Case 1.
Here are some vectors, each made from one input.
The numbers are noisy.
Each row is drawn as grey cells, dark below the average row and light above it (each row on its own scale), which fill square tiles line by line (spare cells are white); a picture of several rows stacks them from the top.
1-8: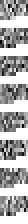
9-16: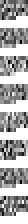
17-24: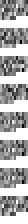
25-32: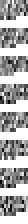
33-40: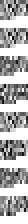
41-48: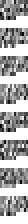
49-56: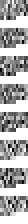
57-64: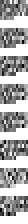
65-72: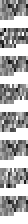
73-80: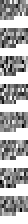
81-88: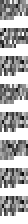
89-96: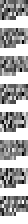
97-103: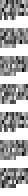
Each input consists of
a point on a 13-point line.
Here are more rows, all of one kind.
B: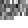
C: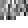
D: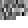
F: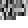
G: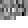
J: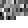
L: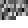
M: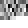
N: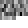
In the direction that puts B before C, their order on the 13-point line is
G, D, F, N, B, M, C, J, L.
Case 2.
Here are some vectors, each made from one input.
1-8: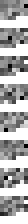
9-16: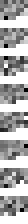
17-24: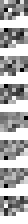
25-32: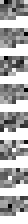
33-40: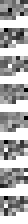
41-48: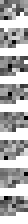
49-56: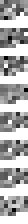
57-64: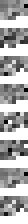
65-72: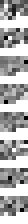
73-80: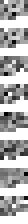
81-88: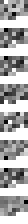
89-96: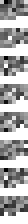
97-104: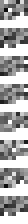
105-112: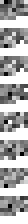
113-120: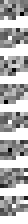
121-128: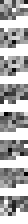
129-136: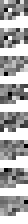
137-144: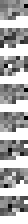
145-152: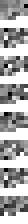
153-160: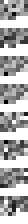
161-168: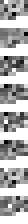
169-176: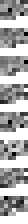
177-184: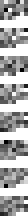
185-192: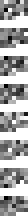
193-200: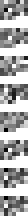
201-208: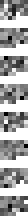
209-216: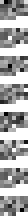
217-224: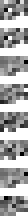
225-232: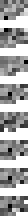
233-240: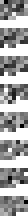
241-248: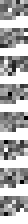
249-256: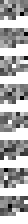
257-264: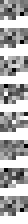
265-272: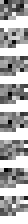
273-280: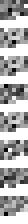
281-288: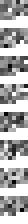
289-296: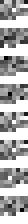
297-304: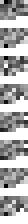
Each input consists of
either a fixed value, or four true/false values.
